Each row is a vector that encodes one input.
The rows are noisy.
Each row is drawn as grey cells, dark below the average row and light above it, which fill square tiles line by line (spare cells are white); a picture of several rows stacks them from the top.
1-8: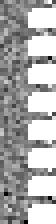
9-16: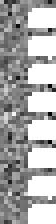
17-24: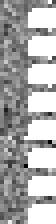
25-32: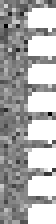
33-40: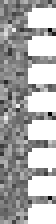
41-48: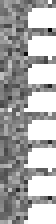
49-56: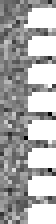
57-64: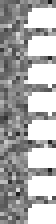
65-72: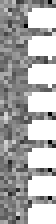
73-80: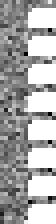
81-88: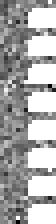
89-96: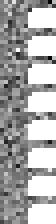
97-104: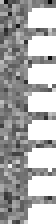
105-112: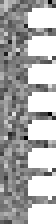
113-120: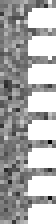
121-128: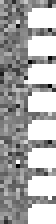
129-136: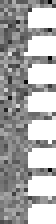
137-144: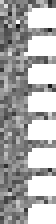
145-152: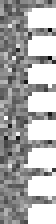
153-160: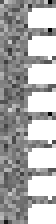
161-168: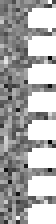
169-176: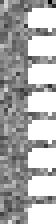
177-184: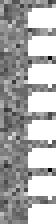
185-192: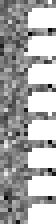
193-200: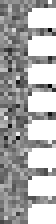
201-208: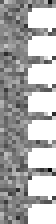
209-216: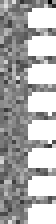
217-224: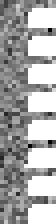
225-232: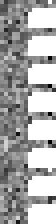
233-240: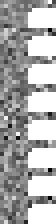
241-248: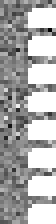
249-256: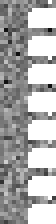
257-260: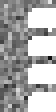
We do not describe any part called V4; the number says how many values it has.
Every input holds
a list of up to two items, each either a point on an 8-point line, or a true/false value and a value of V4.
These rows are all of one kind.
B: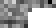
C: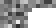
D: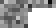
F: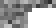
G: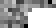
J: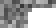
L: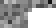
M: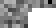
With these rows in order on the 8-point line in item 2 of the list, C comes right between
F and L.
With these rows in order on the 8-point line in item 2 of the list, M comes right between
D and G.
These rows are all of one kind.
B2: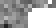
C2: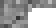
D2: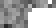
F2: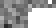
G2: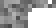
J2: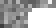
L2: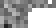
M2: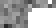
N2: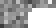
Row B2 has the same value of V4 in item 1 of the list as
J2 and N2.
